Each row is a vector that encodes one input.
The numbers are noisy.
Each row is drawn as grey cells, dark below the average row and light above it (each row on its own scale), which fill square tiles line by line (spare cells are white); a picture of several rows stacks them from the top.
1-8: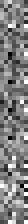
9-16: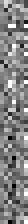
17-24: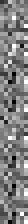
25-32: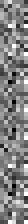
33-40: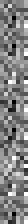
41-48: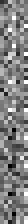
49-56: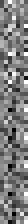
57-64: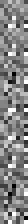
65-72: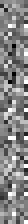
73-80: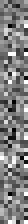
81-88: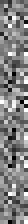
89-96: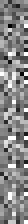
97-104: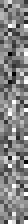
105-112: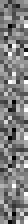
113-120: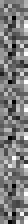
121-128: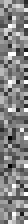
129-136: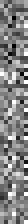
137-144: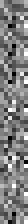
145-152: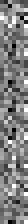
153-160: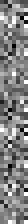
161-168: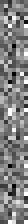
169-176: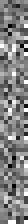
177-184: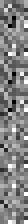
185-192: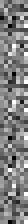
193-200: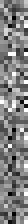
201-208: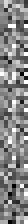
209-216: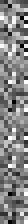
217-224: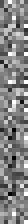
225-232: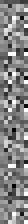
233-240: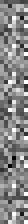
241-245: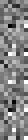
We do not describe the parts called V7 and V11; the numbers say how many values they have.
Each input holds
either a point on an 8-point line, a true/false value and a value of V7, or a value of V11.
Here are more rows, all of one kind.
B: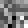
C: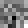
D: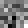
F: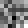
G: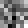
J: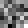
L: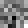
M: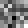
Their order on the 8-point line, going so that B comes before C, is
M, G, F, B, C, L, J, D.
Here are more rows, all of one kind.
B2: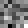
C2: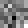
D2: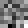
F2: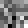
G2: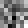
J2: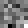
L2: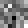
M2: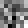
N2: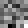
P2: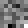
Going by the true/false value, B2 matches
D2, J2, N2 and P2.
